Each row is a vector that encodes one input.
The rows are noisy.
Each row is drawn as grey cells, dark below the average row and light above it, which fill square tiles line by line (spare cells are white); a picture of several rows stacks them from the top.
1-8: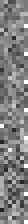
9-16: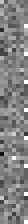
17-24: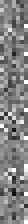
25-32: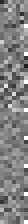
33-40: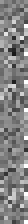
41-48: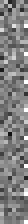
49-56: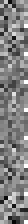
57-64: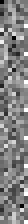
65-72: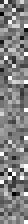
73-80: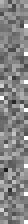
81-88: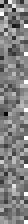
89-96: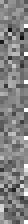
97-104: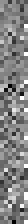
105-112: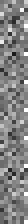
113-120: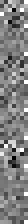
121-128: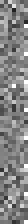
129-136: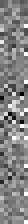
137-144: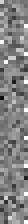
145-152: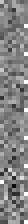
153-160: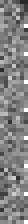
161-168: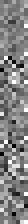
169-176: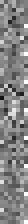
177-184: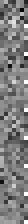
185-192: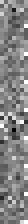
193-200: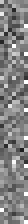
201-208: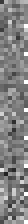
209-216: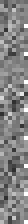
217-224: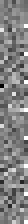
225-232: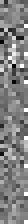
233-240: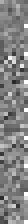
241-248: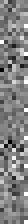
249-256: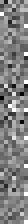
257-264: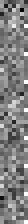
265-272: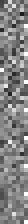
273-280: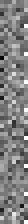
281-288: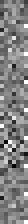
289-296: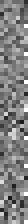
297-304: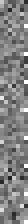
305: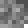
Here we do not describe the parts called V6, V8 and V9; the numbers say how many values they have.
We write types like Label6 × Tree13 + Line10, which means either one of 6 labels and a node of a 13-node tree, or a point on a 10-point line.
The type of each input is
Bool × (Line5 + V9) + Tree11 × V8 + V6.
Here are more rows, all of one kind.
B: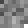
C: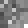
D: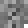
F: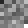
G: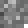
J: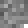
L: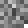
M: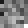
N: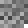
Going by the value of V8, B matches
F, L and M.
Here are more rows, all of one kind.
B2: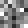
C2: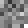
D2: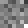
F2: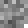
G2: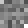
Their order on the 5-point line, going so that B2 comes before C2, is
F2, B2, C2, G2, D2.
